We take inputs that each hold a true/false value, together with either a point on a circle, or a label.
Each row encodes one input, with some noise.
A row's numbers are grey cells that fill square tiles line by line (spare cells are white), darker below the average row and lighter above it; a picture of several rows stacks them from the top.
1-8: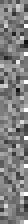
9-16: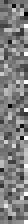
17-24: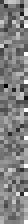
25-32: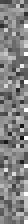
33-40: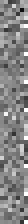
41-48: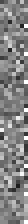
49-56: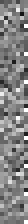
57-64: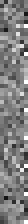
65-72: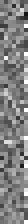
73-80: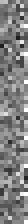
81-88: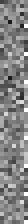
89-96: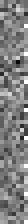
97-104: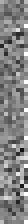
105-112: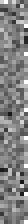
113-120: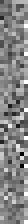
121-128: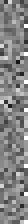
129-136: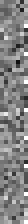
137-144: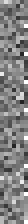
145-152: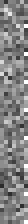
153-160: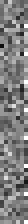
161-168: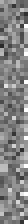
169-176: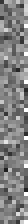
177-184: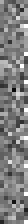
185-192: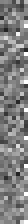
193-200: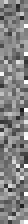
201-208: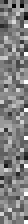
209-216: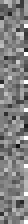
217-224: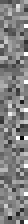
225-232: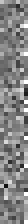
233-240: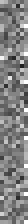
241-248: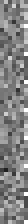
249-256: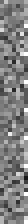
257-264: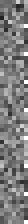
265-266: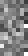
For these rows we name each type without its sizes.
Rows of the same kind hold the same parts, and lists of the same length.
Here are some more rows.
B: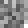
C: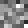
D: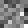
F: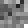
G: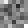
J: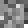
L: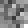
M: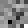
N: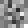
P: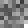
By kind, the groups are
B, F, G, L, N, P
C, D, J, M

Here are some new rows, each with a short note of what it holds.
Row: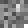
a point on a circle and a true/false value
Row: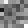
a label and a true/false value
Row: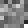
a point on a circle and a true/false value
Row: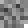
a label and a true/false value
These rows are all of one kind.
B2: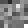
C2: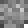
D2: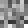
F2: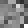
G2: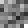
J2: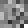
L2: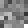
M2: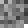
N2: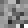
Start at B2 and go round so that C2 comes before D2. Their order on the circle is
B2, C2, F2, J2, M2, G2, N2, D2, L2.
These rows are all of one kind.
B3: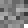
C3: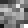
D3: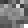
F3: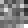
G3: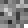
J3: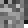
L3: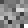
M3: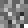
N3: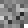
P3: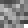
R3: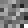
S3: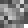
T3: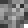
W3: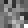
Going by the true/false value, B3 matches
F3, J3, R3 and W3.
